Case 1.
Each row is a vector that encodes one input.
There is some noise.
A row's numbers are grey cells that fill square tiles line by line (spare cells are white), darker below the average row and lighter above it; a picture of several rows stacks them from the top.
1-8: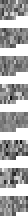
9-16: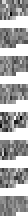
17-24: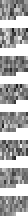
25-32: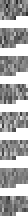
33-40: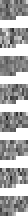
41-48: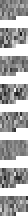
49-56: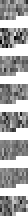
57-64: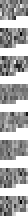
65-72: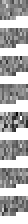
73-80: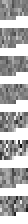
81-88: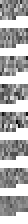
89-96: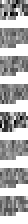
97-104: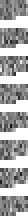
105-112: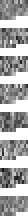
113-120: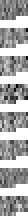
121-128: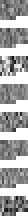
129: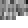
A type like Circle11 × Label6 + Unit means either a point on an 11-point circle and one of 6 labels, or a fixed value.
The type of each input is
Line9 + Line10.
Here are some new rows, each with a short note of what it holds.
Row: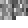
a point on a 10-point line
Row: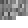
a point on a 9-point line
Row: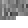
a point on a 10-point line
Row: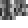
a point on a 9-point line
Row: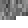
a point on a 9-point line
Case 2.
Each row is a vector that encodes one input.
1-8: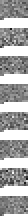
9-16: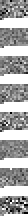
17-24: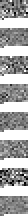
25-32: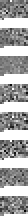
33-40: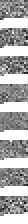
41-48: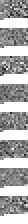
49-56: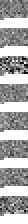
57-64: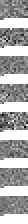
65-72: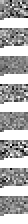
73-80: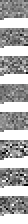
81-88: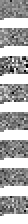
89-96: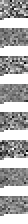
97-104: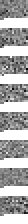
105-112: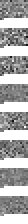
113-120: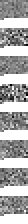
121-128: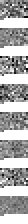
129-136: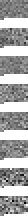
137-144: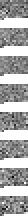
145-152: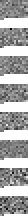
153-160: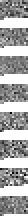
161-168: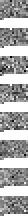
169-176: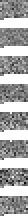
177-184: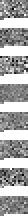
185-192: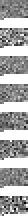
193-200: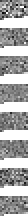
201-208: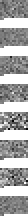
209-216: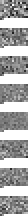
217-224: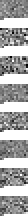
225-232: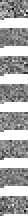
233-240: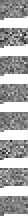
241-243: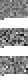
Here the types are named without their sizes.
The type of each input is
Bool × Line.
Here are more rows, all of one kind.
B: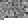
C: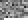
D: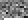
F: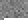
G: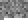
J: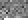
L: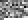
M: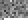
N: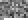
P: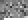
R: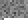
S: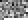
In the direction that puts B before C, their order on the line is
M, R, F, B, N, G, C, P, D, S, J, L.
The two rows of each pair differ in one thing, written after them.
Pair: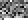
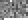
the place on the line
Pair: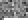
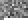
the place on the line
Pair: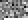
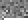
the place on the line
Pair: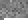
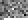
the true/false value
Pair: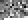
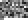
the place on the line
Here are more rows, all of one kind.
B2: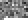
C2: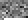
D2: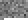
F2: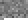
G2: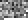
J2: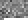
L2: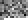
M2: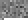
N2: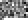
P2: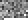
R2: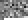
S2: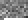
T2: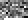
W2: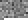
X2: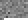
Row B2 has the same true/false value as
N2, R2, S2 and T2.
